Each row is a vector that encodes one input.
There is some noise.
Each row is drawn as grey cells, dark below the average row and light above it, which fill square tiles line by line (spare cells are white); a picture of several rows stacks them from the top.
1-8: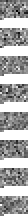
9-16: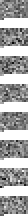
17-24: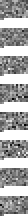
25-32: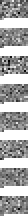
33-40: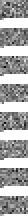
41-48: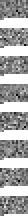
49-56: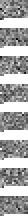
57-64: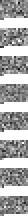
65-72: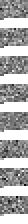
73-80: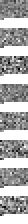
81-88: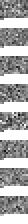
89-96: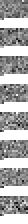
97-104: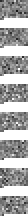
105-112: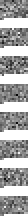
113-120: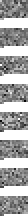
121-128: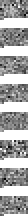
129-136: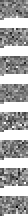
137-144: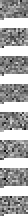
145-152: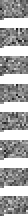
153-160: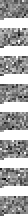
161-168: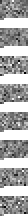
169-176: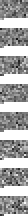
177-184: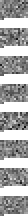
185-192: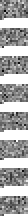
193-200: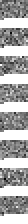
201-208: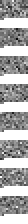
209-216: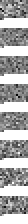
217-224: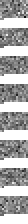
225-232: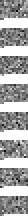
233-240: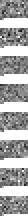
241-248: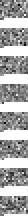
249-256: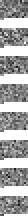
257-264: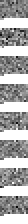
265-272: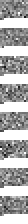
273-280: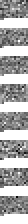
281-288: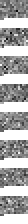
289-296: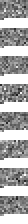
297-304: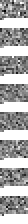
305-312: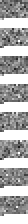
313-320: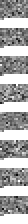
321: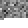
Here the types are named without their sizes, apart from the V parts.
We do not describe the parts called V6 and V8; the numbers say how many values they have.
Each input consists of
a true/false value and a value of V8, together with either a point on a line, or a value of V6.
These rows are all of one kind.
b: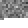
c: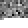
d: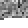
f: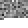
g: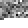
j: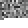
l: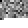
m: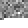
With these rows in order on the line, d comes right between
f and g.
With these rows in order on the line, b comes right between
c and g.
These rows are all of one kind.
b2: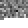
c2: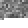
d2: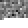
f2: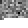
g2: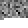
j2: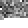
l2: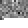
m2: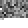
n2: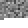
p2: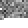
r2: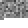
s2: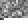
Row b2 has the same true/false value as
c2, d2 and m2.
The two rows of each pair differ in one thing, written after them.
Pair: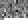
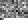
the true/false value
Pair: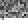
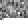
the value of V8
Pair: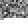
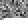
the value of V6
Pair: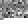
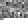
the true/false value
